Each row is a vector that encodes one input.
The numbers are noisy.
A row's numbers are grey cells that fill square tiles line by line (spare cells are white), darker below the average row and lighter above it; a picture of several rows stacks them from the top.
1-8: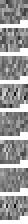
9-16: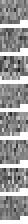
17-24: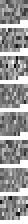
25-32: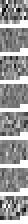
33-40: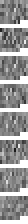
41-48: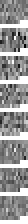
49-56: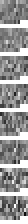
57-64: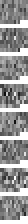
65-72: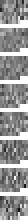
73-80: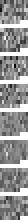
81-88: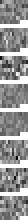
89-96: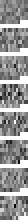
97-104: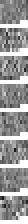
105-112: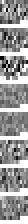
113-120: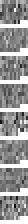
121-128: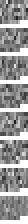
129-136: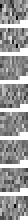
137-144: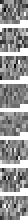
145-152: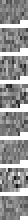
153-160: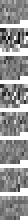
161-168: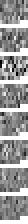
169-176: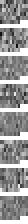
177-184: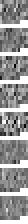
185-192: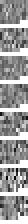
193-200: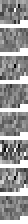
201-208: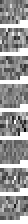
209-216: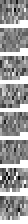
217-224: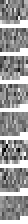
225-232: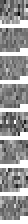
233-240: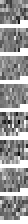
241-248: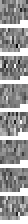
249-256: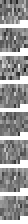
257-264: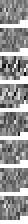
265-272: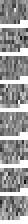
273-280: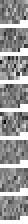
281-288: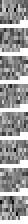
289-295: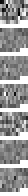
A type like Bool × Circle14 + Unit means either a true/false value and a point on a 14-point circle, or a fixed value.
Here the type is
Bool × Bool × Bool + List3(Line15).
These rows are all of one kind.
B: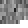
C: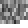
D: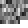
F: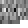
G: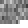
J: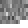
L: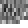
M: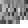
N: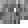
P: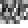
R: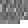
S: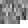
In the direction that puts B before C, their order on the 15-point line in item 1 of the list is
L, D, R, B, M, G, N, F, C, P, J, S.
